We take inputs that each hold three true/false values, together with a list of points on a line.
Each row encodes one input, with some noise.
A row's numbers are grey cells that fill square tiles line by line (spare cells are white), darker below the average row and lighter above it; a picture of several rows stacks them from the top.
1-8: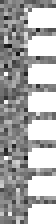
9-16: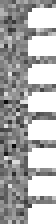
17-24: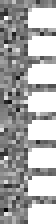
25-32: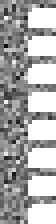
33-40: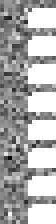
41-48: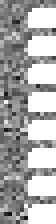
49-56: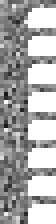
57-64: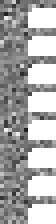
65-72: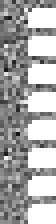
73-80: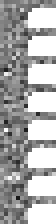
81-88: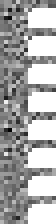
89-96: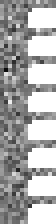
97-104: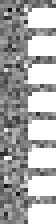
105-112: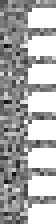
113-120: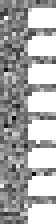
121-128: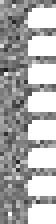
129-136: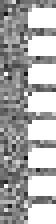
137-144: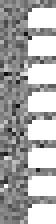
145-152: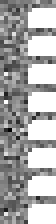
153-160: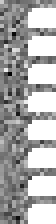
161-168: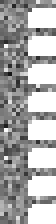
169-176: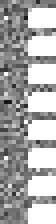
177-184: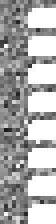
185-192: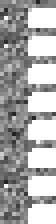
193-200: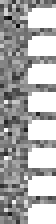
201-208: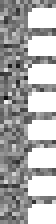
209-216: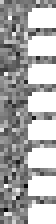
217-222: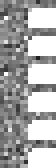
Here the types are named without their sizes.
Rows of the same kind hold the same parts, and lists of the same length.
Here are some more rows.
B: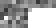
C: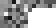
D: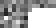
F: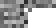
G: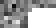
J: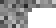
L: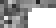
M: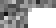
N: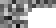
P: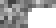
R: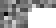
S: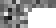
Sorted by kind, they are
B, D, G, L, M, R
C, F, N, S
J, P

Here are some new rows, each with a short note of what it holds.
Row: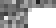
three true/false values, together with the empty list
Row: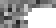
three true/false values, together with a list of one item
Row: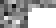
three true/false values, together with the empty list
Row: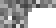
three true/false values, together with a list of two items
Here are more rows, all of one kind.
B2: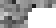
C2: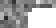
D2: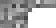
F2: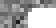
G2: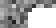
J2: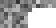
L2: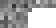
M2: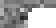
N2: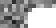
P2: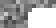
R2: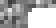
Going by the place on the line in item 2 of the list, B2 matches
D2, L2 and P2.
